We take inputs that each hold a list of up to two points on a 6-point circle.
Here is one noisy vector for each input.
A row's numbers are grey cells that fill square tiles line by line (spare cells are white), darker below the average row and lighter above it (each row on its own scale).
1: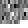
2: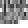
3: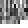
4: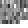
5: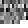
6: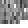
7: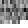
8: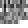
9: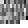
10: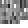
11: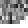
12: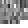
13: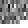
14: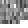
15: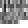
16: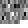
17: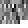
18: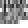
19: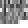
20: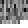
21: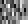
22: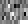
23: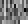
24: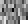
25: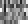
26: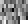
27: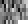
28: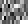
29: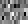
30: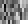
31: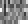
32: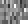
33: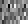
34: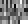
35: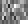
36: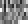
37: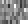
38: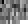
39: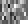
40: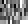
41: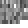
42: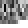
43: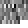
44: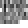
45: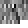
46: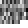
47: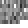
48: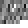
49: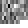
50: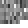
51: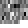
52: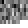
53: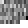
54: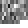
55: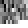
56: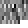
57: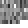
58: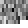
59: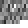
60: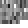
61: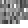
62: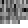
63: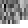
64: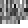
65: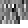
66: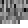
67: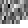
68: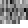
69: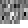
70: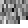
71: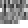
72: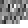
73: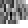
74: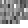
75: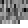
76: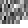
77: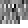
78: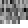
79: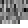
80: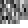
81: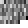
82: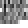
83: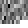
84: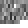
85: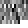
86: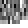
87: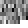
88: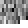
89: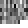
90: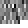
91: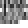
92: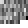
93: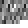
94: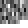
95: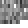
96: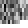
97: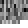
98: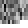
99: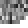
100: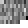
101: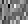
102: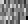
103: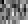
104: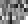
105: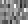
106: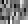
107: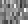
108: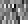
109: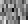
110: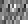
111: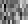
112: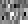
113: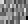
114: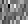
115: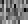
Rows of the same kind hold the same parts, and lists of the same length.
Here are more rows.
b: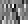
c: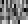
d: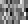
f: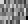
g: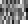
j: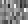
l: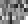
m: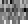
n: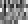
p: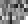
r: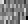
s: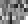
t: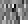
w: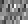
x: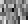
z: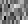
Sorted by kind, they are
b, f, j, n, r, t, x
c, d, g, m, w, z
l, p, s

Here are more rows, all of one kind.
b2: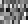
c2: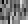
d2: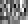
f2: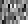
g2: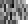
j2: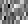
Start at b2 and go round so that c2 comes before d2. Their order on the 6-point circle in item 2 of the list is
b2, f2, c2, j2, d2, g2.
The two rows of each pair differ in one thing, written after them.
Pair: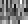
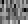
the place on the 6-point circle in item 2 of the list
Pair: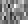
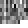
the place on the 6-point circle in item 1 of the list
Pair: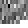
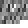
the place on the 6-point circle in item 2 of the list
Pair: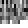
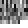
the place on the 6-point circle in item 2 of the list
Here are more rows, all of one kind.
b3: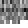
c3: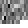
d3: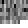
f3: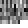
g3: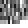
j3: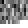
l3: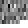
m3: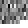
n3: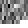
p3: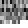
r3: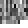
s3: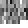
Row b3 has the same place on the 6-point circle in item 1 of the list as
p3 and s3.
